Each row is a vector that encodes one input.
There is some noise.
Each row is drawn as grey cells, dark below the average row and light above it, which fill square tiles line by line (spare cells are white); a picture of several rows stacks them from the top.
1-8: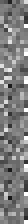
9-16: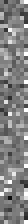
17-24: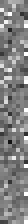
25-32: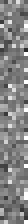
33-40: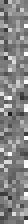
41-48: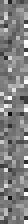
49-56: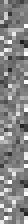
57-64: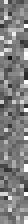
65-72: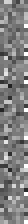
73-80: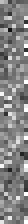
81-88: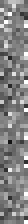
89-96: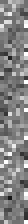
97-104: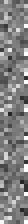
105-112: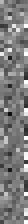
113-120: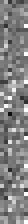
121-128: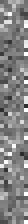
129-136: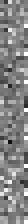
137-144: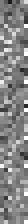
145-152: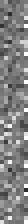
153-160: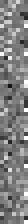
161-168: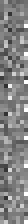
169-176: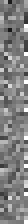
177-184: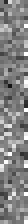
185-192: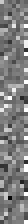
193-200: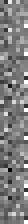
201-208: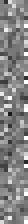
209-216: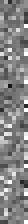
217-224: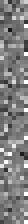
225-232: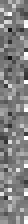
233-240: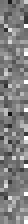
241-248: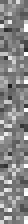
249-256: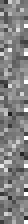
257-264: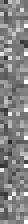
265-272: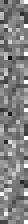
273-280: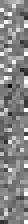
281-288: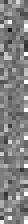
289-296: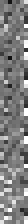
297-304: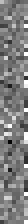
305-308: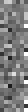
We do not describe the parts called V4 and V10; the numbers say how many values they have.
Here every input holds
either a point on a 6-point line, or three true/false values, or a value of V4 and a value of V10.
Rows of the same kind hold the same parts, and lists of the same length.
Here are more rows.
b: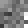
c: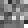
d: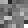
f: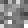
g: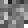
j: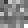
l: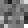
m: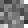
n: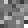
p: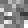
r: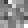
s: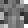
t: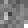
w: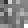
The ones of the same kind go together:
b, d, g, n, t
c, l, m, s
f, j, p, r, w

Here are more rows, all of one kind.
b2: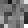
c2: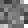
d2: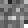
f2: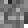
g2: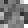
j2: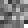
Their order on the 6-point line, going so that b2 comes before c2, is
j2, d2, f2, b2, c2, g2.
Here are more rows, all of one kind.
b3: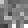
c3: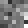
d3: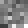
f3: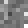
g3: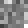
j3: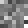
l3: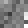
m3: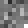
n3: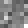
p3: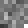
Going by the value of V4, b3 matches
d3 and j3.
